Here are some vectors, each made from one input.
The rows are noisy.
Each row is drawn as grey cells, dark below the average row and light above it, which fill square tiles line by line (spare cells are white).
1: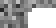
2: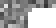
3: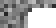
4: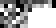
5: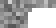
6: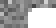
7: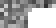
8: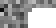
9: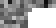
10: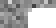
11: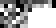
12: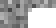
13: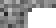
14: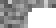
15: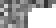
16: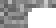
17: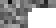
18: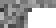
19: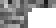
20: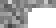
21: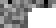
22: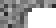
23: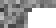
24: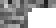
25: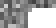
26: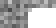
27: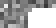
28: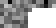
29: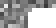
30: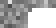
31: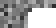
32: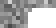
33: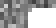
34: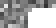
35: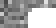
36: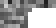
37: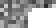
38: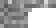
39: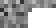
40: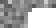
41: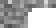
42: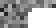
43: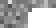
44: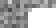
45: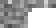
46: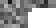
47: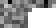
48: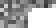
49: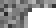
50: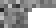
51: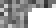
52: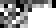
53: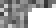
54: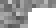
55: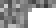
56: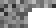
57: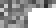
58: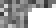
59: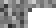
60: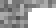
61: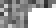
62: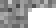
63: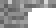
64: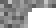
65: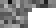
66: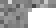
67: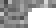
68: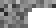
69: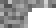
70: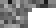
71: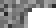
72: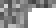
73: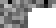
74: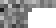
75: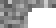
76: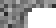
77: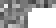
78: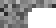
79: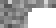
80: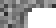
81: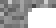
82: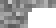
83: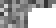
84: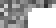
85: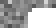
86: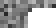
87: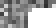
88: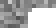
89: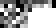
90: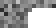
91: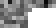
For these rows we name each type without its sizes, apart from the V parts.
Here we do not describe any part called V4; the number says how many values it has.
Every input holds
a list of items, each a true/false value and a value of V4.
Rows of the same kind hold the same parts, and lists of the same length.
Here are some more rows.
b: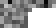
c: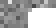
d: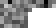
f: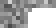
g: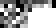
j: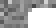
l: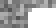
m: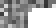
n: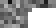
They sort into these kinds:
b, d, m, n
c, f, j, l
g

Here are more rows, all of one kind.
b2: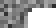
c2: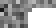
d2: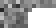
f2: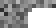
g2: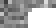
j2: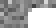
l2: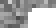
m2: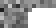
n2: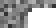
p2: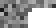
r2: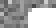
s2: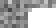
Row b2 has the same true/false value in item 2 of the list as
l2 and n2.
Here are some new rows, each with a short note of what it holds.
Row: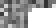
a list of one item
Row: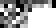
the empty list
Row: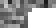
a list of one item
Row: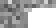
a list of two items
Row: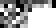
the empty list
